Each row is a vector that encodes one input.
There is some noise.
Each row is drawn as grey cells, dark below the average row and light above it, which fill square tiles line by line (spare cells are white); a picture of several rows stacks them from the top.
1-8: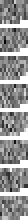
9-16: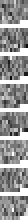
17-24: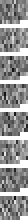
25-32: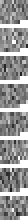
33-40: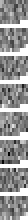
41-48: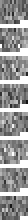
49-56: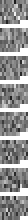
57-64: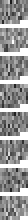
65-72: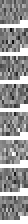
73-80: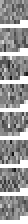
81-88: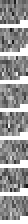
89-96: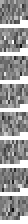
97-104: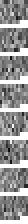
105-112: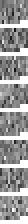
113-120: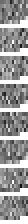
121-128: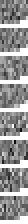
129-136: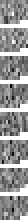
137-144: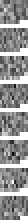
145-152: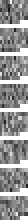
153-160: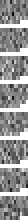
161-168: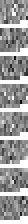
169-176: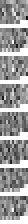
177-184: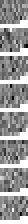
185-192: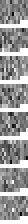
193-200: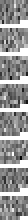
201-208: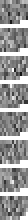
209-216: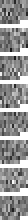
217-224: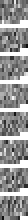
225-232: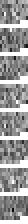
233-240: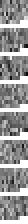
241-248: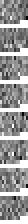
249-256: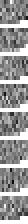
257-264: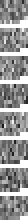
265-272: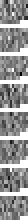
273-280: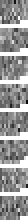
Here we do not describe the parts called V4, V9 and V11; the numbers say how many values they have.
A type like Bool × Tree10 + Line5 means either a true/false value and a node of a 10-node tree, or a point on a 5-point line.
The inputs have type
Bool × Label7 × (Line6 + V9) × V4 × V11.
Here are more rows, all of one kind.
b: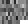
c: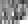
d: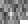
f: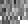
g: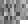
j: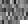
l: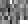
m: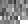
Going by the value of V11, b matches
d and f.
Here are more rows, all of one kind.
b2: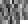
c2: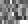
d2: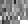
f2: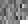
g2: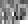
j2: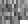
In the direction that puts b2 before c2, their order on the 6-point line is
f2, b2, c2, g2, d2, j2.
